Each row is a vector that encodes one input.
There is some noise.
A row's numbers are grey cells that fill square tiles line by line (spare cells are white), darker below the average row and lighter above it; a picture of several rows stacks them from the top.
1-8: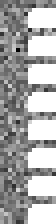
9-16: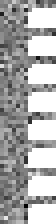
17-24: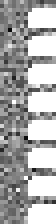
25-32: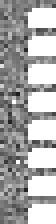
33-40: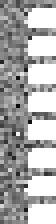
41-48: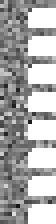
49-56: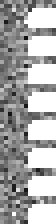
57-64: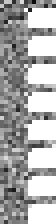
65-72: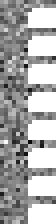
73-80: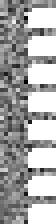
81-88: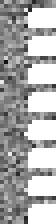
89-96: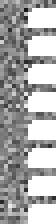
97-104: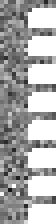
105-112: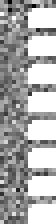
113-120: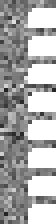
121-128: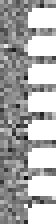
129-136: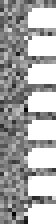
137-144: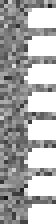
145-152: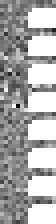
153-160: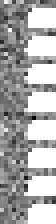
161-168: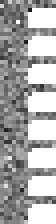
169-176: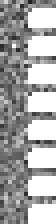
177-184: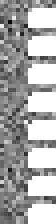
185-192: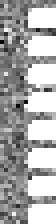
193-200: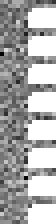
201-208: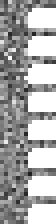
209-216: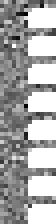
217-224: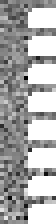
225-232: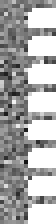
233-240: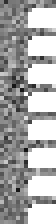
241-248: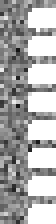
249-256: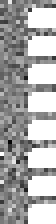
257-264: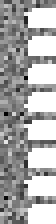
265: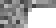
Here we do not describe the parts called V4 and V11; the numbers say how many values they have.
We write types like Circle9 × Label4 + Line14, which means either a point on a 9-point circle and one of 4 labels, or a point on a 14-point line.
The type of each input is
(Label6 + Line6) × (Line9 + V11) + V4 × V4.
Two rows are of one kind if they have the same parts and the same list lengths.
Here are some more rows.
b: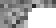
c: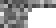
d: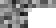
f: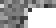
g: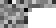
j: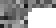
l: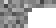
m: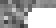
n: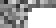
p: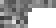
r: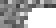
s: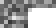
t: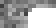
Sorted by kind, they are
b, j, t
c, m, n, r
d, s
f
g, l, p

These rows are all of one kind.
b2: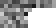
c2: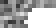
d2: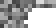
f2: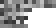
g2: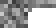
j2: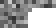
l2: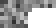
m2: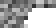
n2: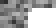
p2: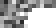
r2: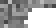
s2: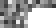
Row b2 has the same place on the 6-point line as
m2, p2 and s2.
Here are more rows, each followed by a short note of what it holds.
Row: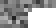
one of 6 labels and a point on a 9-point line
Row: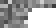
a point on a 6-point line and a point on a 9-point line
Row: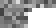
one of 6 labels and a value of V11
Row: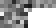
two values of V4
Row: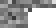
one of 6 labels and a point on a 9-point line
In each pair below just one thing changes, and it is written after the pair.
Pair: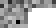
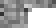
the place on the 6-point line
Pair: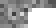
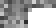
the place on the 6-point line
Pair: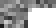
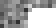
the value of V11
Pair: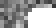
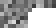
the place on the 6-point line
